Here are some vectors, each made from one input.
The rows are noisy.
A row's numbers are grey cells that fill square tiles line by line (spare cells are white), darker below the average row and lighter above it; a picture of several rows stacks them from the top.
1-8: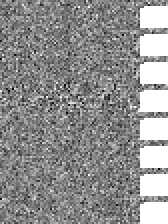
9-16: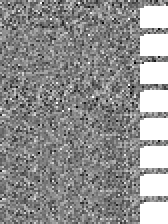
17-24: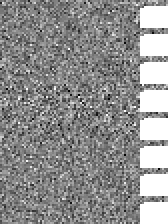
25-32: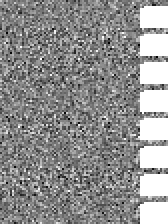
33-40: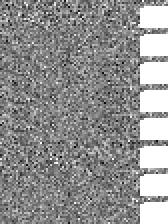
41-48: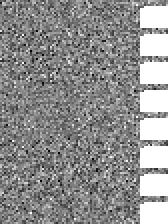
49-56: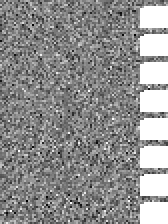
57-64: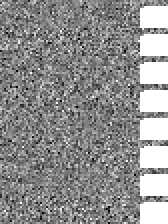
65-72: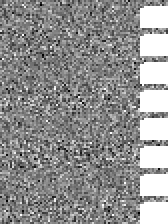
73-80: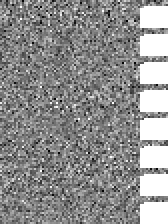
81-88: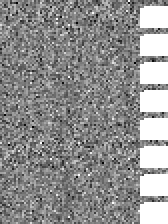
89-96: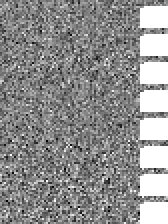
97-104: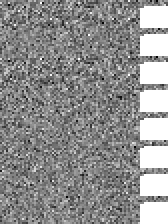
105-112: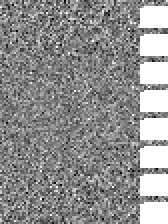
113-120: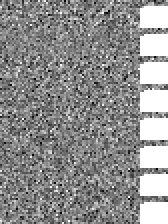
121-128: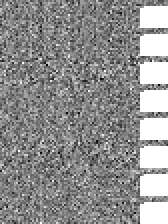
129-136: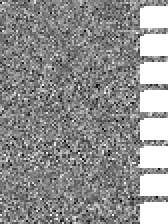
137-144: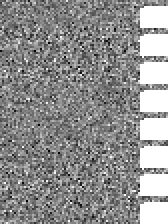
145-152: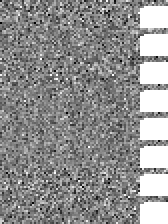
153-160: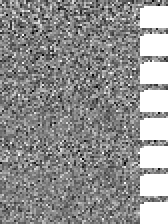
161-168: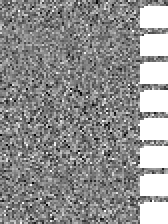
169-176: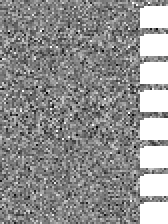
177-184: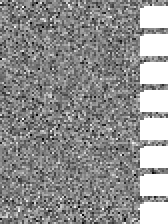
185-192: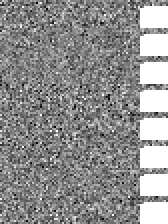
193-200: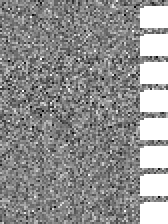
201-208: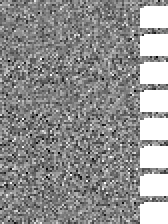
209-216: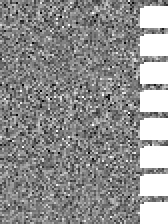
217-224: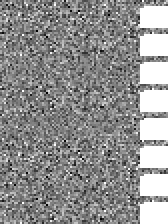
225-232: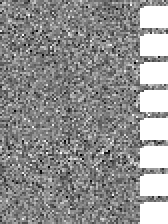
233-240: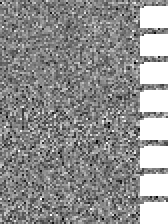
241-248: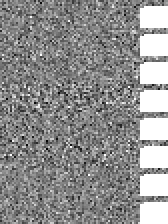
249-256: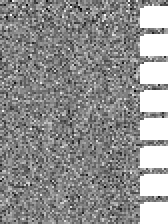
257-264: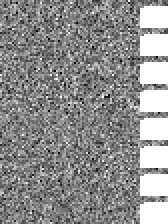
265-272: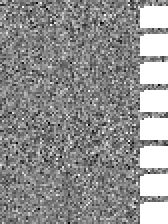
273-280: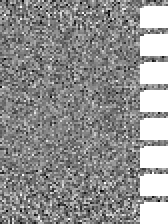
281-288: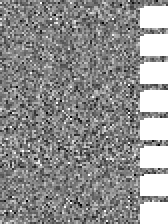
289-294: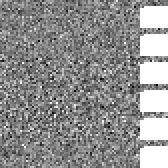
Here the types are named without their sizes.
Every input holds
either a node of a tree, or three true/false values, or a list of points on a line.
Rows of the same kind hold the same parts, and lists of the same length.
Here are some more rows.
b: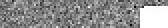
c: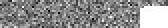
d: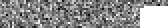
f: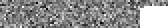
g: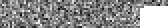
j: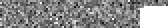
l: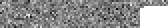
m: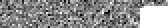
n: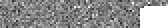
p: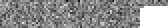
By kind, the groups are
b
c, f, j
d, g
l, p
m
n

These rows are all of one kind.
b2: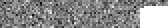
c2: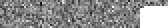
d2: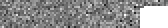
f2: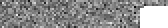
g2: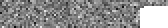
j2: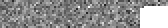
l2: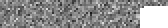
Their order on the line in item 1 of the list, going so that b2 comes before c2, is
b2, c2, l2, j2, d2, f2, g2.
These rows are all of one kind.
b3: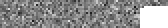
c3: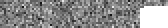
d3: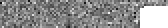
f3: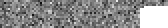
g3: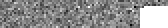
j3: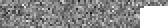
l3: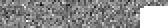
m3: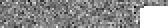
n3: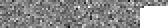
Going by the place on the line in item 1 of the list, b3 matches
j3 and l3.
